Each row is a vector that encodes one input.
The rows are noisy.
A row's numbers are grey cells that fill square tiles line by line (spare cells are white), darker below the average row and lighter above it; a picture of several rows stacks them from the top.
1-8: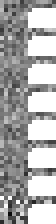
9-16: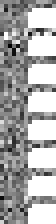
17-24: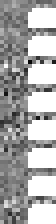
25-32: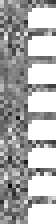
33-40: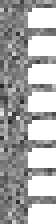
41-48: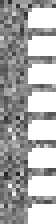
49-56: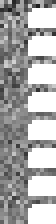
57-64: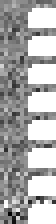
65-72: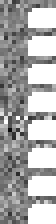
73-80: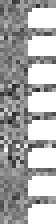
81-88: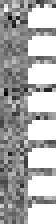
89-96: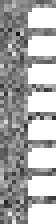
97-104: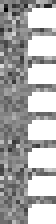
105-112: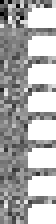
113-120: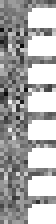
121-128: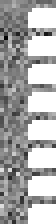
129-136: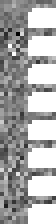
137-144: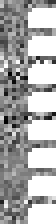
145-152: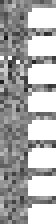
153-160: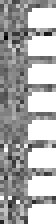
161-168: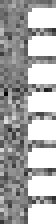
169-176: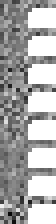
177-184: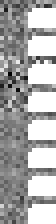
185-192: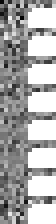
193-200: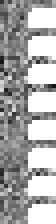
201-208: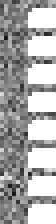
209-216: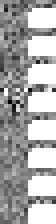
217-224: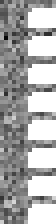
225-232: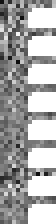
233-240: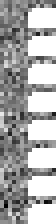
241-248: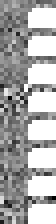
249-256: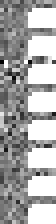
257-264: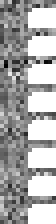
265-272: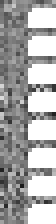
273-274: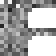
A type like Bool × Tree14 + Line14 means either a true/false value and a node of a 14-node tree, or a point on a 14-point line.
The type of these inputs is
Label5.
